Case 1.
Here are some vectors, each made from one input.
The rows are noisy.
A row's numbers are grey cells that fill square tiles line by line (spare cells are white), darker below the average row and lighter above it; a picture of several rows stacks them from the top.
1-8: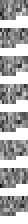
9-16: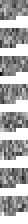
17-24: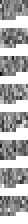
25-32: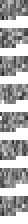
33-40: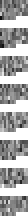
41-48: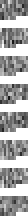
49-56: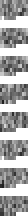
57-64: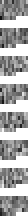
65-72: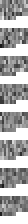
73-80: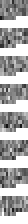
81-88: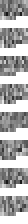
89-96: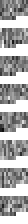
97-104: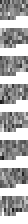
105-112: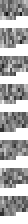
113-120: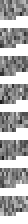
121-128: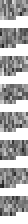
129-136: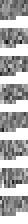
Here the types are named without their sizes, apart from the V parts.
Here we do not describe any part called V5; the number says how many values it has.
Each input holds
either a label and a value of V5, or a point on a line.
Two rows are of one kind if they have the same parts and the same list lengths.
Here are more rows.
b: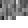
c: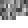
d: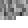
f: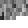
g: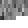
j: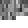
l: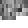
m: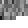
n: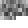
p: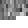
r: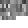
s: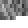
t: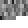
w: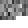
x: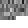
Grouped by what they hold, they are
b, c, f, g, j, l, m, p, r, s, t, w, x
d, n

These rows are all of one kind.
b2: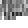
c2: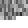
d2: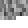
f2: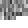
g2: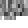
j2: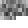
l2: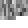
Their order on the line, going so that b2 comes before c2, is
b2, f2, c2, d2, l2, j2, g2.
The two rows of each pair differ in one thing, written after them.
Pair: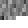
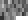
the label
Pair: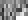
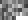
the label
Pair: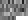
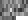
the value of V5
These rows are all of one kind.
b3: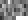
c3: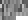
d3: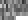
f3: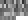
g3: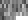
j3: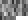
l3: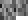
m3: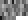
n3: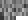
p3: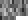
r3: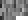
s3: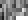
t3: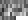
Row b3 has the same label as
f3, j3 and m3.
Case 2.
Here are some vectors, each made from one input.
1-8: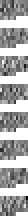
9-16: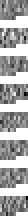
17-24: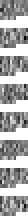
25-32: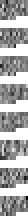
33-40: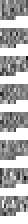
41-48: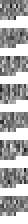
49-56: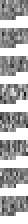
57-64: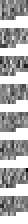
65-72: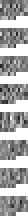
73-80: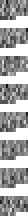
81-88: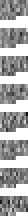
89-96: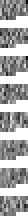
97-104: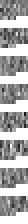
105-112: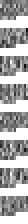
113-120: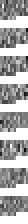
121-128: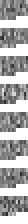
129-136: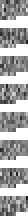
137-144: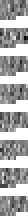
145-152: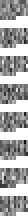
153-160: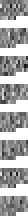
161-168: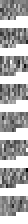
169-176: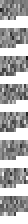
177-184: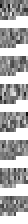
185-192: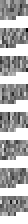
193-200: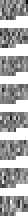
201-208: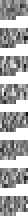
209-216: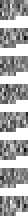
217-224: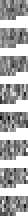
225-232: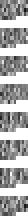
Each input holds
either a point on a 6-point circle and a point on a 7-point line, or a point on a 12-point line.
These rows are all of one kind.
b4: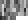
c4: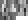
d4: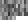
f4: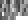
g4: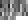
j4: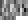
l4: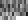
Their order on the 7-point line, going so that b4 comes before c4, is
d4, l4, g4, f4, b4, c4, j4.
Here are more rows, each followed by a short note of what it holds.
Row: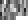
a point on a 6-point circle and a point on a 7-point line
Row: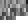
a point on a 12-point line
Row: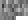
a point on a 12-point line
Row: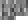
a point on a 12-point line
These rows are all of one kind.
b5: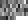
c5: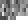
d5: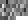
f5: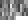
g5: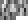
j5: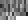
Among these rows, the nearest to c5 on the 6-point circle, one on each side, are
d5 and g5.
